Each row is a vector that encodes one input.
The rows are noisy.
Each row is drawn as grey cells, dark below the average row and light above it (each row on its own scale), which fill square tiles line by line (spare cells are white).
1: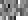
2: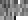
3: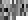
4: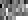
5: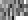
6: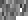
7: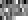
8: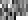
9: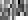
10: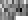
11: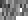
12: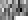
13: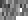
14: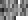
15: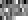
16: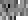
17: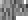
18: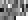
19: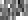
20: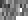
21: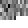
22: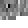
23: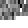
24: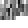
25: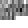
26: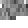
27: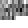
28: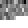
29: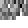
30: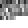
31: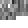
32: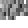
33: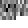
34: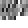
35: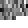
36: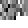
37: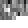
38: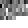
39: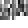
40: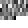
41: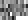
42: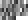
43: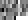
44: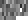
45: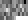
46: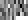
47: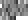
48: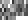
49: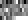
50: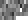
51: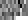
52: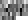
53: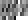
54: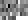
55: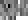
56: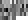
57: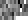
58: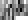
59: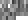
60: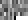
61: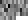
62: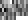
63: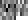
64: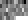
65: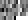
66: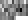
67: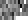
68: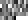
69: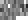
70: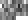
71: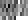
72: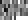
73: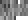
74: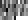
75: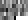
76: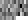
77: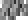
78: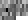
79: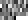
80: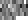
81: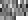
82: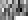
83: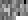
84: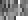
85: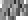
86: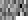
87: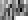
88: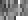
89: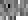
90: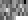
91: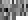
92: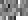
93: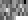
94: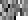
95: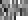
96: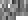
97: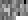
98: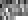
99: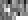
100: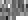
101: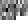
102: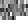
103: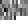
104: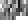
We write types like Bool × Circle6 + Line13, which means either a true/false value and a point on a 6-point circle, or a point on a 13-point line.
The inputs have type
(Bool × Bool × Bool × Bool + Unit) × Line5 + Line7.
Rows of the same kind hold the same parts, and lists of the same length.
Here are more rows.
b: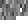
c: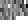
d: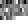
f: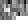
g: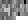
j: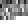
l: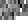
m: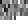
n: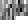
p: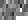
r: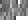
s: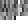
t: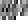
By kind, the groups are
b, l, p
c, m, n, r, s, t
d, f, g, j

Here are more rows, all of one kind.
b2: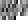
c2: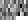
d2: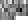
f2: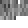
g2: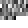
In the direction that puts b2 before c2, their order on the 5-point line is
f2, b2, g2, d2, c2.
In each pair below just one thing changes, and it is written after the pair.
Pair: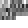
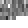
one of the four true/false values
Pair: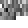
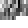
the place on the 5-point line
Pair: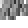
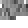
the place on the 5-point line
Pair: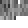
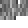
the place on the 5-point line
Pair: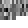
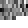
one of the four true/false values
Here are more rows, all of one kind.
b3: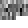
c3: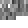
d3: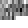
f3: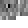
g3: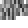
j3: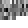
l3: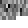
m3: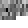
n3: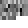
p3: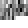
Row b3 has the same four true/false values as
d3, l3, n3 and p3.
